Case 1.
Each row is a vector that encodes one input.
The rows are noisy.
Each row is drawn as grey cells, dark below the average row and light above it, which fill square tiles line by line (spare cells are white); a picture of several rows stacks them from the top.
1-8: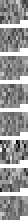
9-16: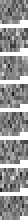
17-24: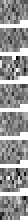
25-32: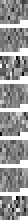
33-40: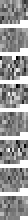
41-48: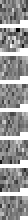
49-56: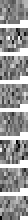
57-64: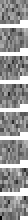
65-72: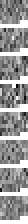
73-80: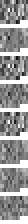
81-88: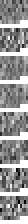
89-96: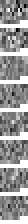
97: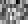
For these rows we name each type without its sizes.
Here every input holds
either a label, or three true/false values.
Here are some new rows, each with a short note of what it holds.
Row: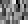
a label
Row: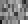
three true/false values
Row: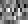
a label
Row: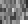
three true/false values
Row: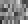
three true/false values
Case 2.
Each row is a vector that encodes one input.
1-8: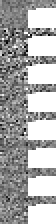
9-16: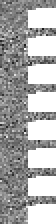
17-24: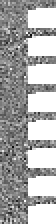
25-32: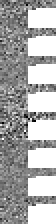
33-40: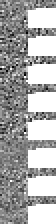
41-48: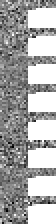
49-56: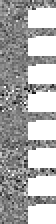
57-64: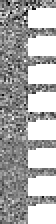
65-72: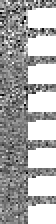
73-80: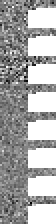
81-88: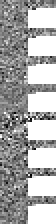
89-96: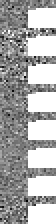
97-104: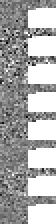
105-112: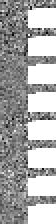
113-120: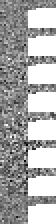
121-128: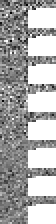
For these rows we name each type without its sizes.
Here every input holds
a list of points on a line.
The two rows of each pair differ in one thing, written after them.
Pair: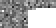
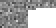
the place on the line in item 2 of the list
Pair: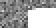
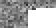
the place on the line in item 1 of the list
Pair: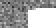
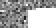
the place on the line in item 1 of the list
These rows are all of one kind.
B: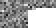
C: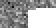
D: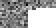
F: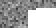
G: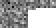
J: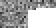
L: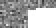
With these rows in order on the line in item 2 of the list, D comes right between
F and J.
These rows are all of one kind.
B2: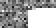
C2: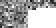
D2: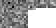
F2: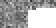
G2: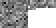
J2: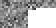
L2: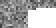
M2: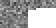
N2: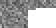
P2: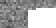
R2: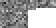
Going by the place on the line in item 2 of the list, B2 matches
J2, M2, N2 and P2.
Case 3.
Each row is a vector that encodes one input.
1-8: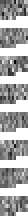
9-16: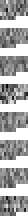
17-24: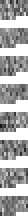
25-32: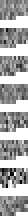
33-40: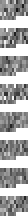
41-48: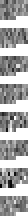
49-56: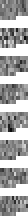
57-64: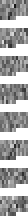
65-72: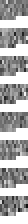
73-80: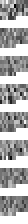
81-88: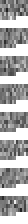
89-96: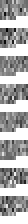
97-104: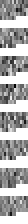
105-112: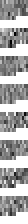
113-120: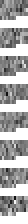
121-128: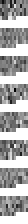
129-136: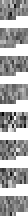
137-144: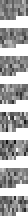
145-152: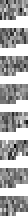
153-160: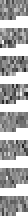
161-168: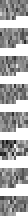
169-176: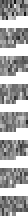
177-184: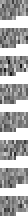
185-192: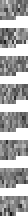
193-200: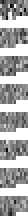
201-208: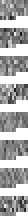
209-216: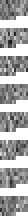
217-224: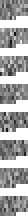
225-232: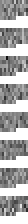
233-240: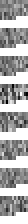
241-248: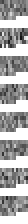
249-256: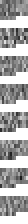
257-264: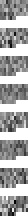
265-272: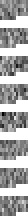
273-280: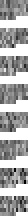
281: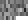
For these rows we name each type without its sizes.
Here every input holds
a point on a line and a true/false value.
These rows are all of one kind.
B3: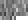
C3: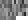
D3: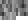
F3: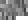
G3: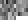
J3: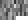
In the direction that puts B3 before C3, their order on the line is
J3, G3, B3, D3, C3, F3.
